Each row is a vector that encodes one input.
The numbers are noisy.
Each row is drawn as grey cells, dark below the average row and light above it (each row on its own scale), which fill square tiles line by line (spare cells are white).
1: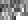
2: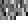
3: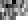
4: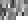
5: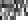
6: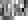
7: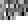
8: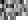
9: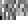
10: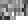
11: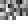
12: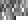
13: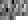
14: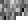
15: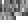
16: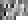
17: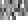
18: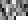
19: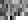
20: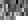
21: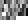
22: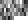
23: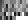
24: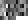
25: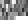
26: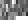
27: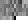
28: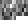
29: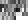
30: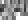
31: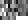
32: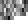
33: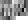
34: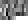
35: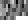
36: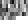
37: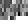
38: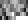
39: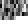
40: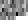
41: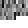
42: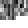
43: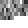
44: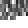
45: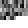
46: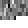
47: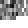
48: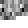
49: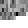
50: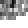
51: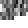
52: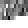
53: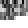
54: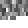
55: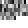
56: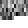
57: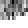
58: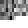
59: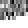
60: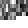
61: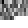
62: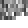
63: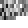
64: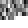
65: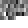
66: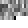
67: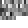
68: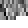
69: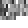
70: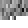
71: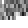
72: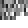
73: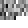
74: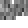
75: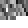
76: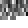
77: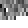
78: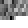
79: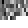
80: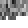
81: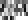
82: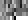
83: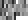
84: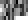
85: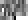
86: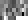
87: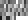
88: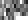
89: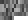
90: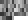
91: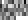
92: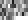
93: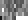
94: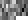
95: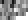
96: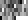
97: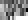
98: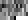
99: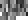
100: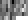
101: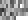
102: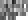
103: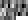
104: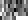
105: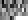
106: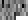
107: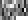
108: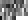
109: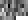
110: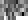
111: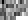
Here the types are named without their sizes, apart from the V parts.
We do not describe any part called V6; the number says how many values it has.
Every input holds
a value of V6, together with either a label, or a point on a line.
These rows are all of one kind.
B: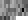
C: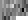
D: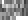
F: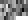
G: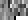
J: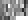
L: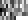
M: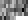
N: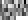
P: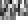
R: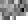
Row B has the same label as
J and M.
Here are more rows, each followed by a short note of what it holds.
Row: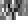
a label and a value of V6
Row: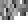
a point on a line and a value of V6
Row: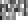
a label and a value of V6
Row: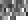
a label and a value of V6
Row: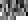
a label and a value of V6
